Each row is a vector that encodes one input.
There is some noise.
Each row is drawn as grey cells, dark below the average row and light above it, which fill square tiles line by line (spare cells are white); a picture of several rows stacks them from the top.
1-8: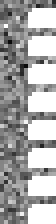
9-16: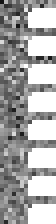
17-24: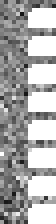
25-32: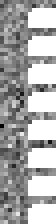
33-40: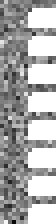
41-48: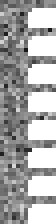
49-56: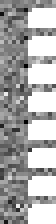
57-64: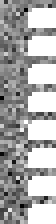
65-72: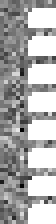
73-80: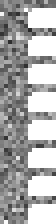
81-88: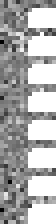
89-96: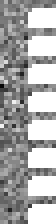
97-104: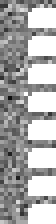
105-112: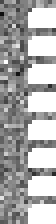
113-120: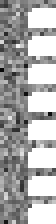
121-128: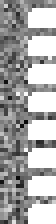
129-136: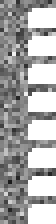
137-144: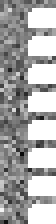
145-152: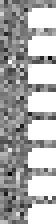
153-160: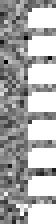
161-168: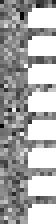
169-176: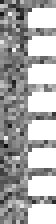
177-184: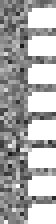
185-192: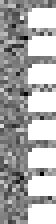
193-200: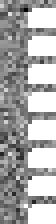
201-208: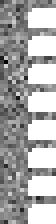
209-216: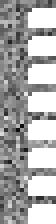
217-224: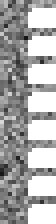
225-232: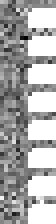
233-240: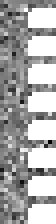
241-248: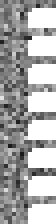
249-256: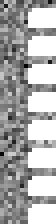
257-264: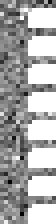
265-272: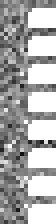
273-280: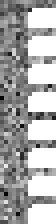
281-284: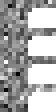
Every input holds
a node of a 7-node tree, together with either a point on a 7-point line and three true/false values, or a point on a 12-point line.
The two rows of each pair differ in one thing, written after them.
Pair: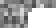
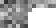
the node of the tree
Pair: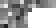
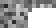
the node of the tree
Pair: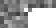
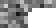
the place on the 7-point line
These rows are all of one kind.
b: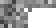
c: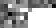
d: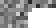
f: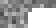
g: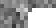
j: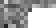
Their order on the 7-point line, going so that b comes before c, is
j, g, b, f, d, c.
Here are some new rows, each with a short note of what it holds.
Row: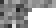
a point on a 12-point line and a node of a 7-node tree
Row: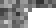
a point on a 7-point line, a node of a 7-node tree and three true/false values
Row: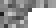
a point on a 7-point line, a node of a 7-node tree and three true/false values
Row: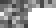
a point on a 12-point line and a node of a 7-node tree
